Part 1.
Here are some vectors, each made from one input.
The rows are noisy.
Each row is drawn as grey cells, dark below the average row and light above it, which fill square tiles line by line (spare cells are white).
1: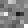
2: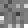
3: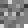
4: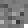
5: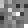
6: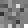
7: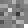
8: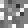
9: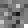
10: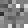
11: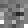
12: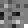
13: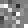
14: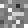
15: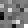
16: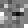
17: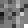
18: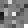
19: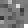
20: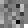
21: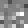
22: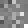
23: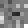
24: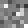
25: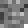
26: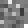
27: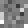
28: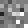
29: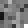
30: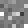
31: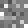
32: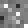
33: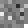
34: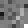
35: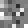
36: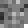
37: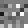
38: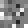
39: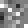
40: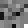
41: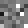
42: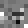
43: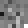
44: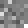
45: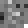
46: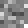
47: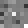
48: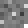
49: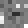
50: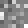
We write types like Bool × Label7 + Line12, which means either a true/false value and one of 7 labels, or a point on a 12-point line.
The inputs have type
Bool × Bool × Bool × Bool × Line4 × Line4.
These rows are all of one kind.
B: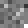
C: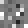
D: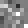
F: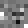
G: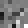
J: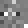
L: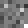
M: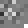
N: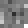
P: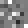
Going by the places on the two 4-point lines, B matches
D and L.
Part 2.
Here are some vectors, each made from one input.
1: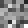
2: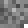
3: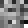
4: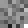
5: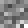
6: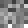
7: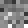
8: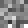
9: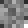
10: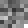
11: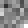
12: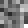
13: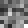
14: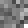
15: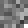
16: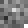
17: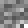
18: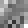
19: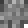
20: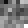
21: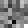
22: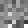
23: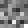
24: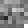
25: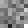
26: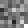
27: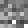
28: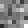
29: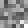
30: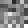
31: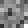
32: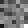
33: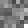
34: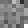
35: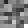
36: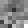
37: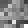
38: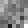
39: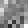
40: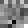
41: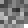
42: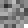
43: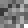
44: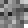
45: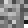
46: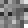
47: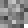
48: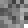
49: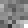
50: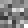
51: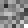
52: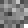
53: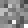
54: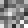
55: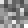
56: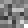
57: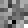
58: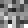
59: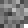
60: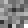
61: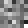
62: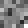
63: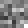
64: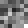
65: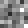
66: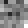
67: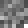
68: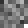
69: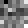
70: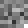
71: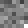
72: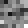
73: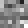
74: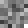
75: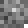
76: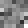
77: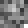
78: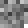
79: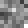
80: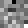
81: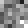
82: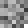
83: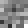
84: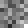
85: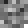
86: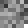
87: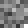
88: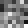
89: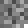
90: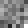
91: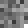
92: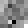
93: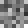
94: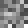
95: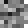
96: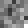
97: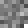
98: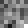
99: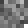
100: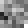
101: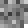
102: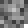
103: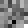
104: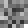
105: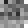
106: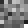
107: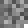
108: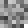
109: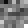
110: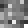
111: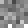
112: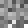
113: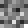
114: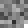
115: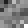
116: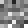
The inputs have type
Bool × Bool × Bool × Bool × Tree15.
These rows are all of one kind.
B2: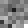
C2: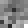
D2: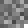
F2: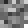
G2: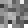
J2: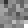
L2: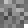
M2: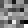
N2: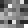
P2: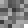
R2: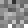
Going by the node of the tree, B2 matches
C2 and P2.
